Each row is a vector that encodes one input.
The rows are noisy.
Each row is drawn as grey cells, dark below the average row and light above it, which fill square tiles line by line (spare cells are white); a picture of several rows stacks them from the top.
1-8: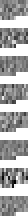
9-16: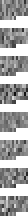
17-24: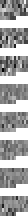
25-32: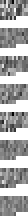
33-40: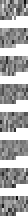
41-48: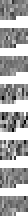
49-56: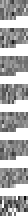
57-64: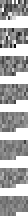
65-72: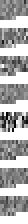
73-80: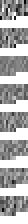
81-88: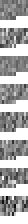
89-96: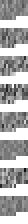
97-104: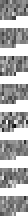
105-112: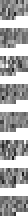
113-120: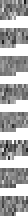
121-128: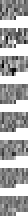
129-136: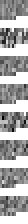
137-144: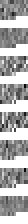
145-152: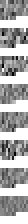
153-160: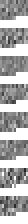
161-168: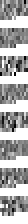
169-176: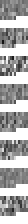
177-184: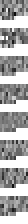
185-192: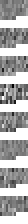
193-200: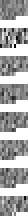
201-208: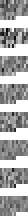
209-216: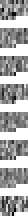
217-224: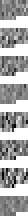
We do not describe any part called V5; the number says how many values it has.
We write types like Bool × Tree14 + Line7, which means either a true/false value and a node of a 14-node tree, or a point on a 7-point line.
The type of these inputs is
List2((Label8 + Line6) × V5).
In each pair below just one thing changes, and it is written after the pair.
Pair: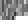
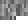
the value of V5 in item 2 of the list
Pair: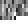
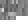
the value of V5 in item 2 of the list
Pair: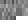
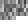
the value of V5 in item 2 of the list
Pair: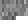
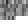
the label in item 1 of the list
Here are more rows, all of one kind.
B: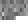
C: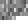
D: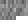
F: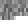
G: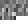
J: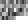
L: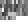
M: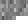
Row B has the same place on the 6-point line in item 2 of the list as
G and L.
